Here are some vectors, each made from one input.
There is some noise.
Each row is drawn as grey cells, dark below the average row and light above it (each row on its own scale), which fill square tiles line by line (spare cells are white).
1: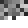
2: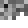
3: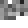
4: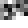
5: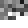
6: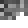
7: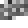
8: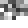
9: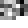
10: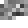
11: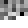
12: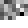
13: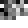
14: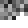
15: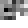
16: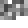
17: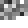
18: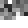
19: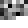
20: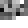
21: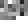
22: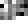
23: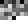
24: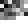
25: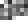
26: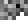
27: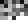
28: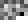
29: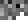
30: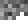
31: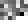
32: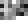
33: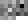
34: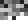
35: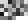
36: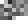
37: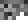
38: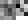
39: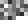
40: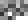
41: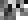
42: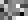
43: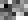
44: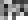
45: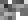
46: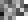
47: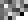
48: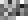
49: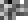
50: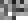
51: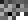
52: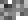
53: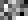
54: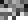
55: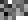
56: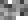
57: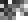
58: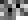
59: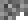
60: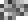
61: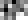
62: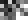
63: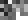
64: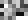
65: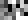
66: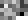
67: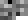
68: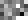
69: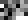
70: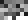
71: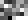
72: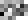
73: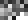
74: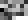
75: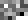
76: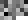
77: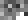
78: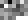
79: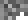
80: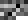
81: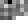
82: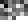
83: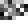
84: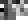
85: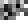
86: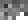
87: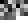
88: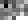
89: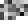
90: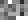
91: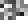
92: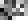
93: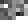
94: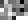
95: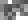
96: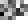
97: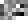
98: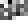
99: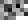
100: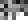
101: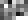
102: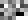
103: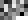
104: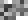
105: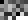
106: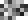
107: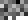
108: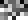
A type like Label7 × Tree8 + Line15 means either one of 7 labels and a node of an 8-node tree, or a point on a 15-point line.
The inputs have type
Label6 × Tree7 × (Tree7 + Unit).
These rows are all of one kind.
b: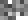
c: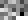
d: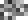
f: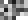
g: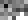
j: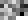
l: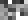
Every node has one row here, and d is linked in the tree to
j.
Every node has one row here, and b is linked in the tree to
c and l.
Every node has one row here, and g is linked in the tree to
f.
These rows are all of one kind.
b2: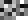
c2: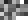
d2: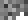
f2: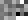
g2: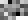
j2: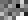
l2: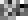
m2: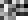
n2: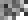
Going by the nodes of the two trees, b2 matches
g2, l2 and m2.
